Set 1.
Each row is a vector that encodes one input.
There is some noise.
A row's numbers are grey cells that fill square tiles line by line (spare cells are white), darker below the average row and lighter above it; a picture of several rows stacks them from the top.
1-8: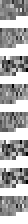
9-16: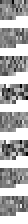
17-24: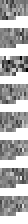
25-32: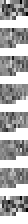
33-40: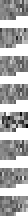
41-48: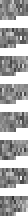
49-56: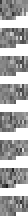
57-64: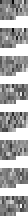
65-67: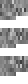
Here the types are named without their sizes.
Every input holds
a list of points on a line.
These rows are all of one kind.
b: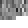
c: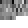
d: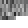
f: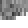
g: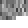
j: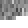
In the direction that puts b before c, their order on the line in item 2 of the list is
d, g, b, c, j, f.
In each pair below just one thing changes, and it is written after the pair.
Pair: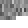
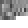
the place on the line in item 1 of the list
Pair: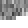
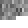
the place on the line in item 2 of the list
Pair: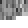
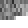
the place on the line in item 1 of the list
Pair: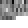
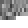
the place on the line in item 1 of the list
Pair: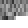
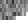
the place on the line in item 2 of the list
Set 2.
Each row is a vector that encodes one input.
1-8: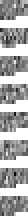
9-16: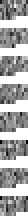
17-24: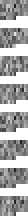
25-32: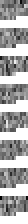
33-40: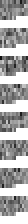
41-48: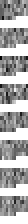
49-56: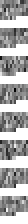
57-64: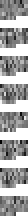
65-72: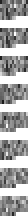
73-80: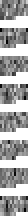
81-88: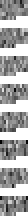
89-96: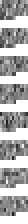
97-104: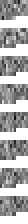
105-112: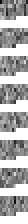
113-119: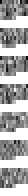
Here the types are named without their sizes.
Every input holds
a point on a line, together with either a fixed value, or four true/false values.
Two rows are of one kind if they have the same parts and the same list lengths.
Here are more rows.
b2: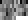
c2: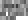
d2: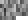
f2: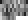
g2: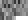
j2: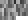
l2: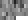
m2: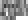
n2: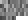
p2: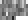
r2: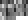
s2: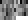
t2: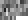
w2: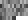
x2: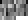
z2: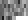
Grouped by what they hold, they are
b2, f2, r2, s2, x2
c2, d2, g2, j2, l2, m2, n2, p2, t2, w2, z2

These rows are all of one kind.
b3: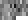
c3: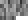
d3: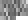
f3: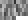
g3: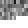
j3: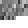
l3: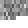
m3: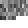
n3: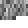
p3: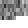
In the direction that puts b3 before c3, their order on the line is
b3, n3, m3, c3, g3, f3, l3, d3, p3, j3.
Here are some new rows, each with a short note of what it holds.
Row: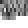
a point on a line
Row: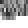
a point on a line
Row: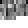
a point on a line
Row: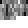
a point on a line
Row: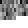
a point on a line
